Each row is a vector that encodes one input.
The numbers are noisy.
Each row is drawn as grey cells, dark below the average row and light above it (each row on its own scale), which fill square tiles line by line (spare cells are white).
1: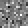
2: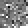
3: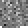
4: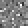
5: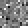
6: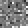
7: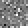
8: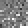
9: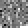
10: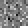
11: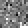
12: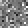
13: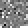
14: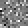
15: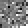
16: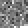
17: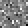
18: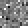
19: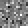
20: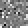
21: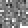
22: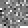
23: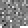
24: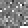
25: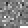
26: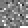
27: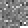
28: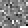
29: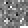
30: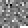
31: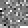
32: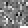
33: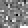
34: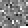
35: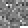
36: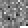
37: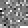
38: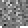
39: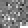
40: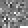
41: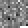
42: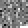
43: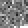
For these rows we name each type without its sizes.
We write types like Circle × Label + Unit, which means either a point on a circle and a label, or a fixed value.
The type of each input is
(Bool × Bool × Bool + Unit) × Label.
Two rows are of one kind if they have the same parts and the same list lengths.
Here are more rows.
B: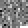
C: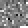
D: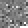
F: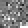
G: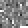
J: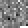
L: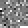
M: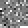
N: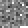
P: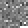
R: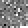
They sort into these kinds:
B, L, M, R
C, D, F, G, J, N, P

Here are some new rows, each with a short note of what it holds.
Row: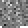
a label
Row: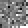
a label and three true/false values
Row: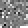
a label
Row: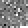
a label
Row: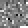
a label and three true/false values
